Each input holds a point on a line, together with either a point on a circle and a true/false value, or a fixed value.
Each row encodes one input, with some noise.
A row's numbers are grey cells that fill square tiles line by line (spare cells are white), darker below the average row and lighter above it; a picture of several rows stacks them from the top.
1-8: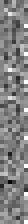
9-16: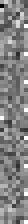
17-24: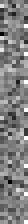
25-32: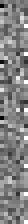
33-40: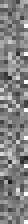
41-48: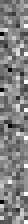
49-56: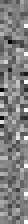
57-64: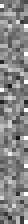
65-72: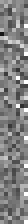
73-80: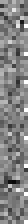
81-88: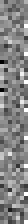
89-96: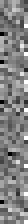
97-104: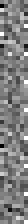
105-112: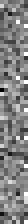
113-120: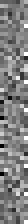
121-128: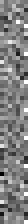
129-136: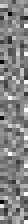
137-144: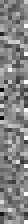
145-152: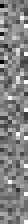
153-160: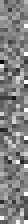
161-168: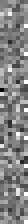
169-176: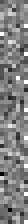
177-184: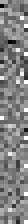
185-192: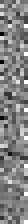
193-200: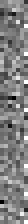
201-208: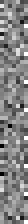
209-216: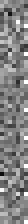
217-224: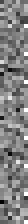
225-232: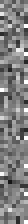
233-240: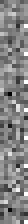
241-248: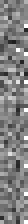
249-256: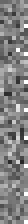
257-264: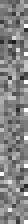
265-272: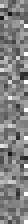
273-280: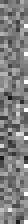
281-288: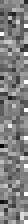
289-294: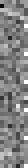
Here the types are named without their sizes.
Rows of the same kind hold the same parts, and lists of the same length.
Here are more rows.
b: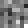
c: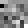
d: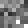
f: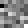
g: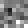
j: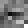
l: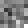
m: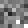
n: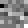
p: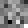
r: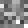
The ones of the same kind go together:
b, c, d, g, j, l, m, p, r
f, n

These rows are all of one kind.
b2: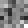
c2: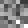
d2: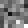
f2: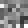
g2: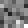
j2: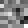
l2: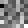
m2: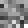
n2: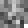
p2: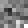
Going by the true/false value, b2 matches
f2, j2, l2 and m2.
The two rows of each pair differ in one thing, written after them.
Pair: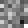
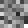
the place on the circle
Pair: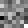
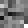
the place on the line
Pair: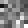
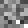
the place on the line
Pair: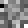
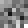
the place on the line
